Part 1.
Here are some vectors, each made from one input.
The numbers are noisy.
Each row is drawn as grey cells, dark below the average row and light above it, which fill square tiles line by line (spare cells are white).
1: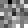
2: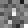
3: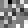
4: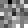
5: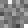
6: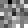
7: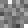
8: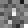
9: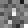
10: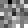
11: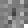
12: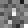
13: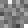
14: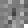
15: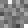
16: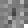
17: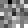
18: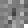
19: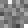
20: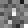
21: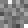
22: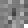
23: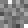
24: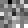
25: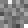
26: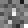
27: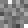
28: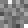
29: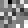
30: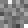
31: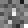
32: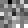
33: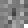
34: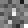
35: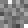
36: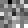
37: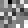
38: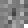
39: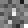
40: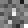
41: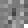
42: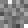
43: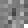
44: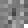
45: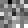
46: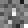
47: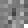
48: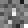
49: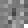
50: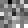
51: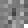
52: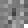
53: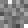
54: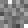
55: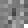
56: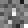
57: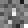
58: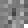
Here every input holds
a point on a 5-point line.
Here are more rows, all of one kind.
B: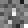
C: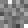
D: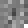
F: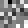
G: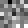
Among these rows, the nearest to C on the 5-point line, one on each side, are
B and D.
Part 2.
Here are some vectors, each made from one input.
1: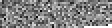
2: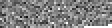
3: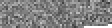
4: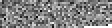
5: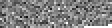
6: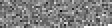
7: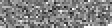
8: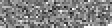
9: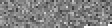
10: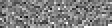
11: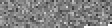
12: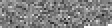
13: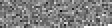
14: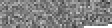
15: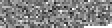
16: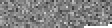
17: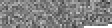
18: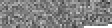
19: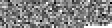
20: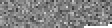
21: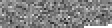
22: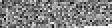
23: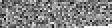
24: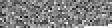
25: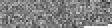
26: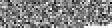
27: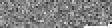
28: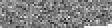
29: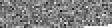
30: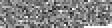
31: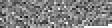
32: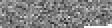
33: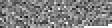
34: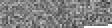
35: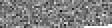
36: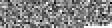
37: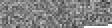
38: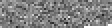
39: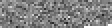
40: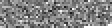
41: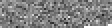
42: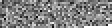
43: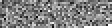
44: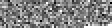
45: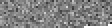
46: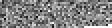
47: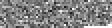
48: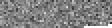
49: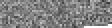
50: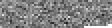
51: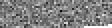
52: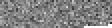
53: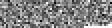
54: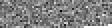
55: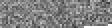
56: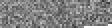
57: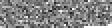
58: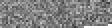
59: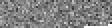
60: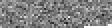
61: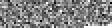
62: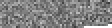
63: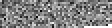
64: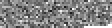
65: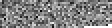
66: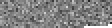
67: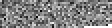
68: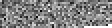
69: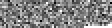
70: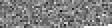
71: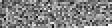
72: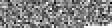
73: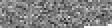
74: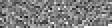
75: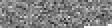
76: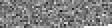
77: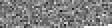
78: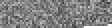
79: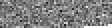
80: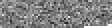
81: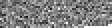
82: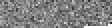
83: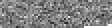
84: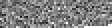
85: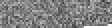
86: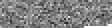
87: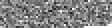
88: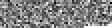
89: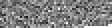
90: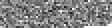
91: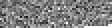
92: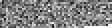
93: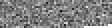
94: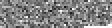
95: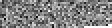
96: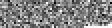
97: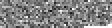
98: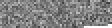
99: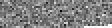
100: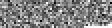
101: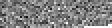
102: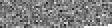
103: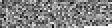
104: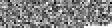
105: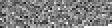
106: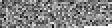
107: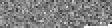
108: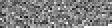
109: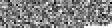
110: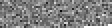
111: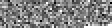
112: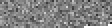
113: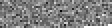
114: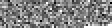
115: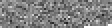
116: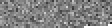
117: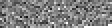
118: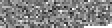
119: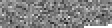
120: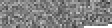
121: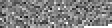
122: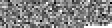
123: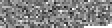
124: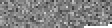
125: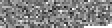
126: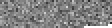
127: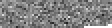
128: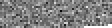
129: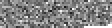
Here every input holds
a point on an 8-point line.
